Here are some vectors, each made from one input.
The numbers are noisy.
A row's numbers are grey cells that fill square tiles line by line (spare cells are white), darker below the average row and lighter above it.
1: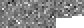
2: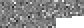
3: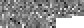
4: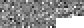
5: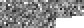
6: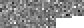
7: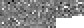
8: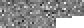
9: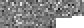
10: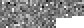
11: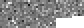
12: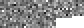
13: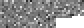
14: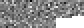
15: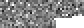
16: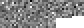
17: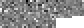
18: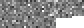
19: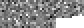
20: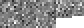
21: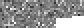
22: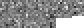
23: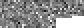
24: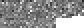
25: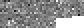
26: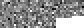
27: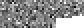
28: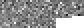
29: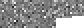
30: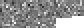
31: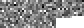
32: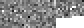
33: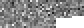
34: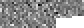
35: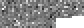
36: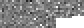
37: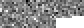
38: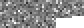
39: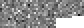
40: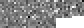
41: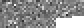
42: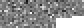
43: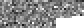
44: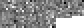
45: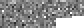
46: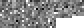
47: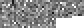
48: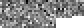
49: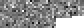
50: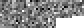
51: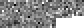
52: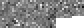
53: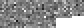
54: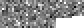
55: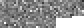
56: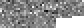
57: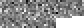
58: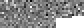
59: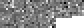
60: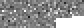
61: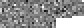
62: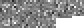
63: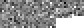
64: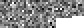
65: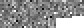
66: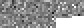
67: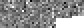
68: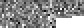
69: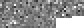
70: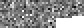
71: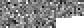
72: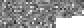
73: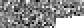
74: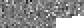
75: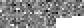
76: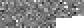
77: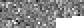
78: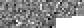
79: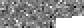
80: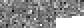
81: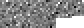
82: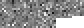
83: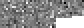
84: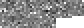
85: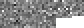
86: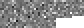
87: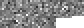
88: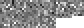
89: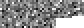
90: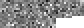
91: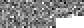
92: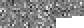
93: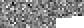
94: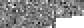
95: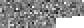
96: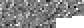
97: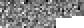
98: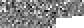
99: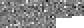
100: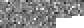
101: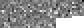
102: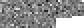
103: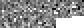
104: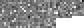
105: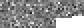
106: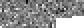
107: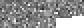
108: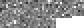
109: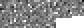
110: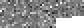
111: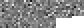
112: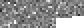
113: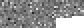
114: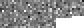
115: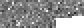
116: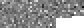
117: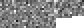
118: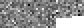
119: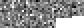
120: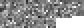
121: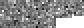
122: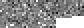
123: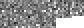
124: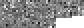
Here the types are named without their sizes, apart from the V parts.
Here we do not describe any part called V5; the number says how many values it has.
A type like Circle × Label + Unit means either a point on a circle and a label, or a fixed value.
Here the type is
List(Line) × V5.
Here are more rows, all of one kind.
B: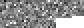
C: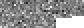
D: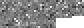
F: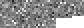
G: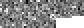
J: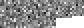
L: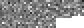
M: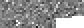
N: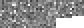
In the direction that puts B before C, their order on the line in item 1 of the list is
G, M, N, B, J, C, D, F, L.
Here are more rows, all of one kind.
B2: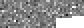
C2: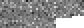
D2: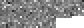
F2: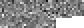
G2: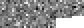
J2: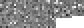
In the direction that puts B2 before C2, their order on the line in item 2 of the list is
F2, B2, D2, G2, C2, J2.
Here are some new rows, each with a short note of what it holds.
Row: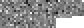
a value of V5, together with a list of one item
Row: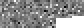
a value of V5, together with the empty list
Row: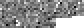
a value of V5, together with a list of two items
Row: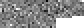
a value of V5, together with a list of one item
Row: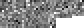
a value of V5, together with the empty list
